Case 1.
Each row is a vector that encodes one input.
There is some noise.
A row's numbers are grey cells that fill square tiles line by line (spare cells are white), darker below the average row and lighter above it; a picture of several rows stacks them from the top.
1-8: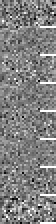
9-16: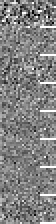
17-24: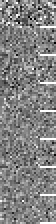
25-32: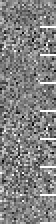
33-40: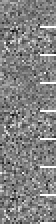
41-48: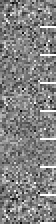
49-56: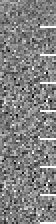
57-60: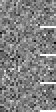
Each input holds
a node of an 8-node tree and a true/false value.
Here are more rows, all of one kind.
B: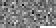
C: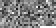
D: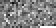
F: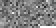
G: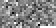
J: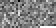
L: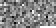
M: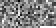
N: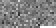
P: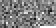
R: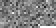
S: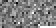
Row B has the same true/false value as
G and N.
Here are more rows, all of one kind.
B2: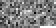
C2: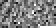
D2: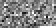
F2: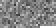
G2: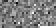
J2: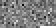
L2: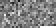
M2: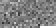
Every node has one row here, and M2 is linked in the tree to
D2, F2 and G2.
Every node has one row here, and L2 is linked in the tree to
J2.
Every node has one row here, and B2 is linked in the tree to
C2.
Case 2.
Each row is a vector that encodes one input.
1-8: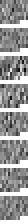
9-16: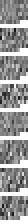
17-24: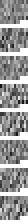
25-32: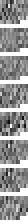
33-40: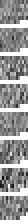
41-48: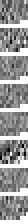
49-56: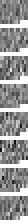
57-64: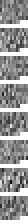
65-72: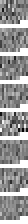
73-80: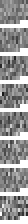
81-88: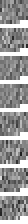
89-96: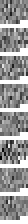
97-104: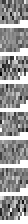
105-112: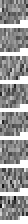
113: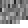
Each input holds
either a point on a 13-point circle, or a fixed value, or a node of a 12-node tree.
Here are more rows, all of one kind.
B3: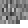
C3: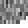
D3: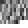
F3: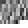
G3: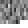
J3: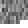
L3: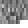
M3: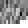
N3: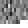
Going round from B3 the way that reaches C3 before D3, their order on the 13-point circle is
B3, L3, J3, M3, C3, F3, D3, G3, N3.
